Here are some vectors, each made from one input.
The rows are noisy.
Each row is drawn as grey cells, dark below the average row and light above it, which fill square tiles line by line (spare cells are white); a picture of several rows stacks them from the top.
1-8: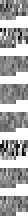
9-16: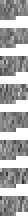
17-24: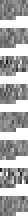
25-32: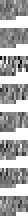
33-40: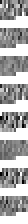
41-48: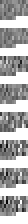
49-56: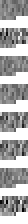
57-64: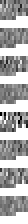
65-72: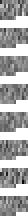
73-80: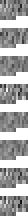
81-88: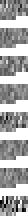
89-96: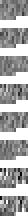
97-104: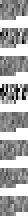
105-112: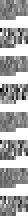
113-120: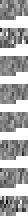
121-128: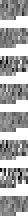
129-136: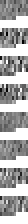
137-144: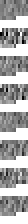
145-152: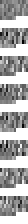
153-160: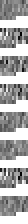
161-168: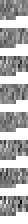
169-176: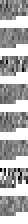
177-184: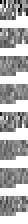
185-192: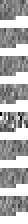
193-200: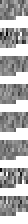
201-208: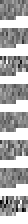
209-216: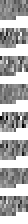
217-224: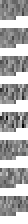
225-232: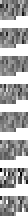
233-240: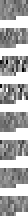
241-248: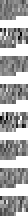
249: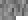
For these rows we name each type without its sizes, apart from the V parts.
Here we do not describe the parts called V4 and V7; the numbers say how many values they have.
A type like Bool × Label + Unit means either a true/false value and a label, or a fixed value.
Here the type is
Bool × Line + V4 × V7.
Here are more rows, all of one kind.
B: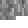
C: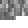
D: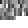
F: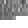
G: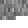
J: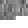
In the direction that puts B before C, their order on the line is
G, D, B, J, C, F.
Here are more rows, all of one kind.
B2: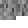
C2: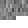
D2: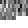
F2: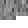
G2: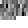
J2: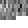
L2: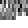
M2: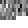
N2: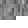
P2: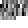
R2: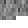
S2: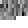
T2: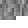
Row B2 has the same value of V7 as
F2 and L2.
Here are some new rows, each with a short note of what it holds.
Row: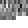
a value of V4 and a value of V7
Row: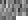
a value of V4 and a value of V7
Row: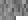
a value of V4 and a value of V7
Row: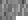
a point on a line and a true/false value
